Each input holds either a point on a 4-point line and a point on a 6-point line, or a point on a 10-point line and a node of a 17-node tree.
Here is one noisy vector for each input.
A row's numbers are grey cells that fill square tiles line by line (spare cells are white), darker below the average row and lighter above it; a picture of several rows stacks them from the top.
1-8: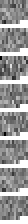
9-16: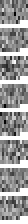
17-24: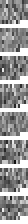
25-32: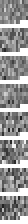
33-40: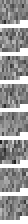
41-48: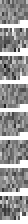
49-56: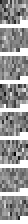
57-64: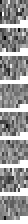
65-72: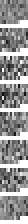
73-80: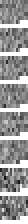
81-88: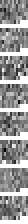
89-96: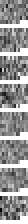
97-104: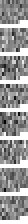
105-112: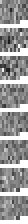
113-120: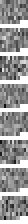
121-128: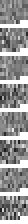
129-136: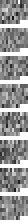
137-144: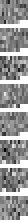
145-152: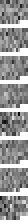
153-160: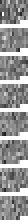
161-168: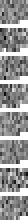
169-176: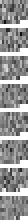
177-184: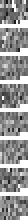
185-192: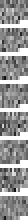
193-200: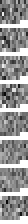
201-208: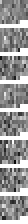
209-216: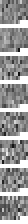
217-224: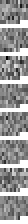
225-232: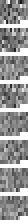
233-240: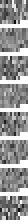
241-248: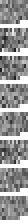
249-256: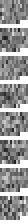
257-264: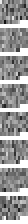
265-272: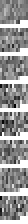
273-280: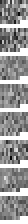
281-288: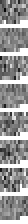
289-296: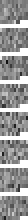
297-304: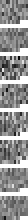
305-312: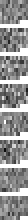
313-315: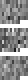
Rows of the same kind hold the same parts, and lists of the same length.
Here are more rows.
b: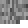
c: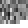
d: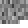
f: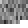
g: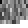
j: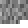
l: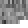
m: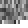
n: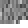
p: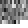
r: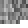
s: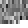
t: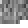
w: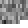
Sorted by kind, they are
b, d, f, j, l, n, r, s, t, w
c, g, m, p

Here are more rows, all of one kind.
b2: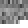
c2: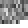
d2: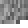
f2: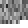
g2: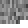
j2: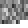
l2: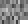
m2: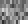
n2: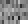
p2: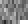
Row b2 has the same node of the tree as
c2, f2 and n2.
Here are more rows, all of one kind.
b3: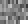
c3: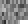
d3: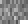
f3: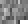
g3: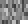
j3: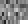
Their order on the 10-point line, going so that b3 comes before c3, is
b3, f3, g3, d3, j3, c3.
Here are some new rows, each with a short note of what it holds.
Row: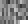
a point on a 10-point line and a node of a 17-node tree
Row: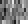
a point on a 4-point line and a point on a 6-point line
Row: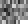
a point on a 4-point line and a point on a 6-point line
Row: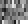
a point on a 4-point line and a point on a 6-point line
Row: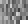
a point on a 10-point line and a node of a 17-node tree
